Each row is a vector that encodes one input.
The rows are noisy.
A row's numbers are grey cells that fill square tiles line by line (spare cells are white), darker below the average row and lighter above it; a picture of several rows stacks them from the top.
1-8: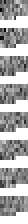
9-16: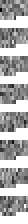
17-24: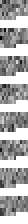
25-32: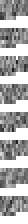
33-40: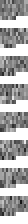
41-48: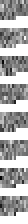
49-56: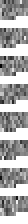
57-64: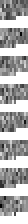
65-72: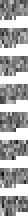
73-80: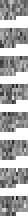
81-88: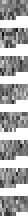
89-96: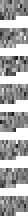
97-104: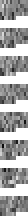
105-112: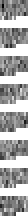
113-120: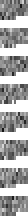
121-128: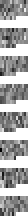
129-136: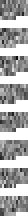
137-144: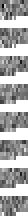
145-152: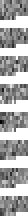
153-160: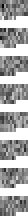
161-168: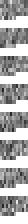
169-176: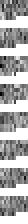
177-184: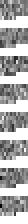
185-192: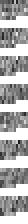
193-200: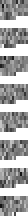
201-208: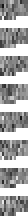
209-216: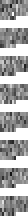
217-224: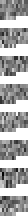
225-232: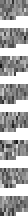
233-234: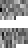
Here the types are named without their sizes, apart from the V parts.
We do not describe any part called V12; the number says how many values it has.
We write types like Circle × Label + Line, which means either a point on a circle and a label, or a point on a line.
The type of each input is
(Line + V12) × (Tree + Unit).
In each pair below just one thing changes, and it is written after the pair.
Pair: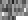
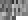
the node of the tree
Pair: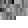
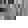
the node of the tree
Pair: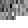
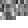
the value of V12
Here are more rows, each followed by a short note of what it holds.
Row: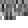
a node of a tree and a value of V12
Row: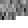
a point on a line and a node of a tree
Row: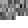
a point on a line and a node of a tree
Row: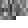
a node of a tree and a value of V12
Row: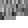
a point on a line
